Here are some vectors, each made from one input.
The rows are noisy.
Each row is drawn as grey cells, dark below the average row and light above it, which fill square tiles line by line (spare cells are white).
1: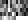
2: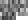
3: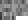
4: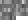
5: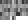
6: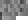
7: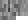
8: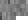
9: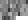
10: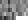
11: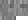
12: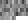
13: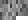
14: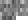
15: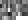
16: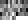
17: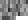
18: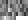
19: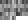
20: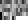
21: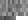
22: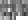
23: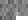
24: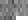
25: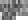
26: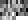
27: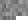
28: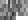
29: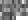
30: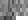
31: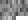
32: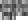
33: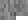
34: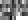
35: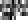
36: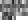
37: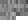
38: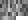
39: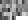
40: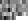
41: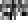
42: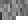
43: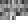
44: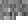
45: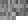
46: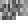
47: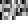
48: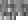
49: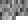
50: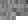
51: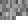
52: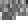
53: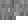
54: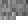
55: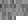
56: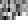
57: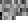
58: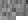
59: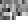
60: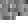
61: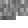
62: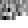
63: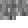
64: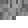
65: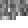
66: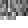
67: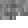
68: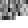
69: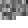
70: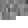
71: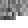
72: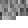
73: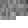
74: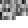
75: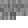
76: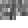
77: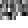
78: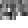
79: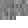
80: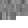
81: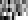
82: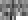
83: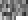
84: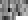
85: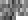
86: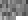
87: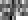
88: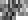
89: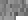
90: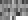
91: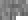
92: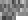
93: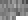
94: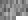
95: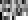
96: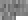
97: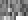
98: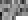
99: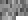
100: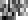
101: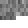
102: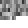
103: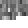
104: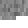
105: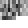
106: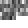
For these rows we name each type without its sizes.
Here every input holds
a label, together with either a fixed value, or three true/false values.
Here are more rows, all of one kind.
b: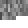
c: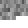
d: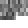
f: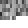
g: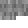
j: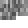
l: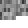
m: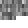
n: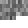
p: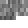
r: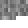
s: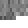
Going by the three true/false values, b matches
d, p and s.
